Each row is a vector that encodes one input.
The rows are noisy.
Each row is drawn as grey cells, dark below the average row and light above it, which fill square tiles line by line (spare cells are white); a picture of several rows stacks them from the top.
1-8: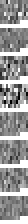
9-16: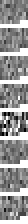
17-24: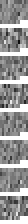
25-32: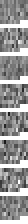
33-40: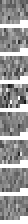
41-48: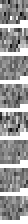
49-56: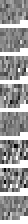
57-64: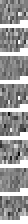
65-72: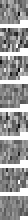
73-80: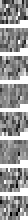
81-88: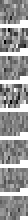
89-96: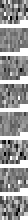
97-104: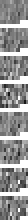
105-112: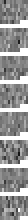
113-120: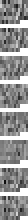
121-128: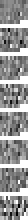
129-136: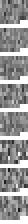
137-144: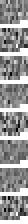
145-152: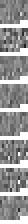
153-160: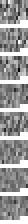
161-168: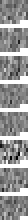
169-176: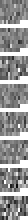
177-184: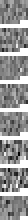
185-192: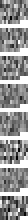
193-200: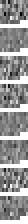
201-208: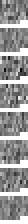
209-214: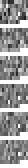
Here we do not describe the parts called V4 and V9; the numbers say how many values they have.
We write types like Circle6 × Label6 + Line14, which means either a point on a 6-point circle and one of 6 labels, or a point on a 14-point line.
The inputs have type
((Bool × Bool × Bool + Unit) × V9 + Line6 × V4) × Line7.
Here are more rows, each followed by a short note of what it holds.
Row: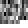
a point on a 7-point line and a value of V9
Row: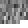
a point on a 7-point line, three true/false values and a value of V9
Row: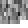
a point on a 7-point line, three true/false values and a value of V9
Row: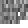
a point on a 6-point line, a point on a 7-point line and a value of V4
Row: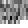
a point on a 7-point line, three true/false values and a value of V9
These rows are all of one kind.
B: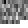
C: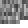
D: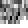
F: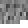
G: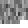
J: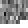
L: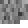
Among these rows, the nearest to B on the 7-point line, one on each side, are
C and G.
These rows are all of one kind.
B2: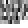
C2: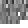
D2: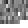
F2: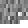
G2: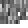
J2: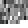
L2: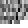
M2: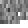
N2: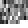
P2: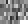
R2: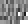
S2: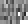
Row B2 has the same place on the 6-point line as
C2 and D2.
